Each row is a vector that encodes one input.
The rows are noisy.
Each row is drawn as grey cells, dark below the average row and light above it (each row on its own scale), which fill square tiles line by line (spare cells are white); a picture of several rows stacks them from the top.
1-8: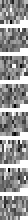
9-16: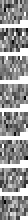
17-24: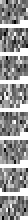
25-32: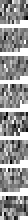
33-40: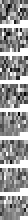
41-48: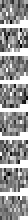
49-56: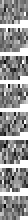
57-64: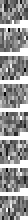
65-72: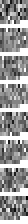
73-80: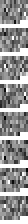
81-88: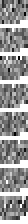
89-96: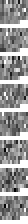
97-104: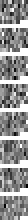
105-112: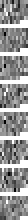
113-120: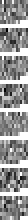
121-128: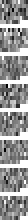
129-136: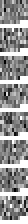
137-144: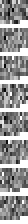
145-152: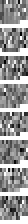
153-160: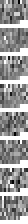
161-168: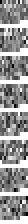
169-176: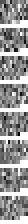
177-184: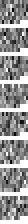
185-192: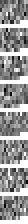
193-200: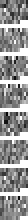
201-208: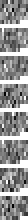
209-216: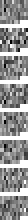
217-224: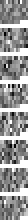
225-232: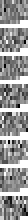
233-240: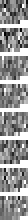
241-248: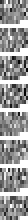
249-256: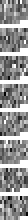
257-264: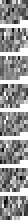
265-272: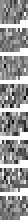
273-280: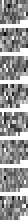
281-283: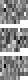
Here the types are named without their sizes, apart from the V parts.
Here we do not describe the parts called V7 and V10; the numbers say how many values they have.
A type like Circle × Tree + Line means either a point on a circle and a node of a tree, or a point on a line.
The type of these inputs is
(Circle + Line) × Line + V7 × V10.
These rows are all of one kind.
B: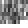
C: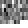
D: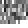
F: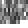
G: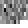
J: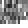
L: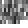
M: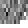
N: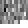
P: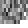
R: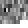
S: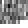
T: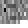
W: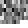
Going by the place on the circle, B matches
F, J, L and S.
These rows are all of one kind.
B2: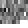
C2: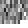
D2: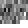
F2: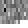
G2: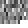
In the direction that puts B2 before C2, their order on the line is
B2, D2, C2, G2, F2.
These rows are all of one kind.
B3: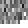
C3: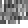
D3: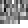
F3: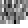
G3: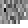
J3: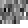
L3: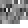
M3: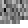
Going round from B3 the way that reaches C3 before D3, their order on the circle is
B3, L3, J3, C3, F3, D3, M3, G3.
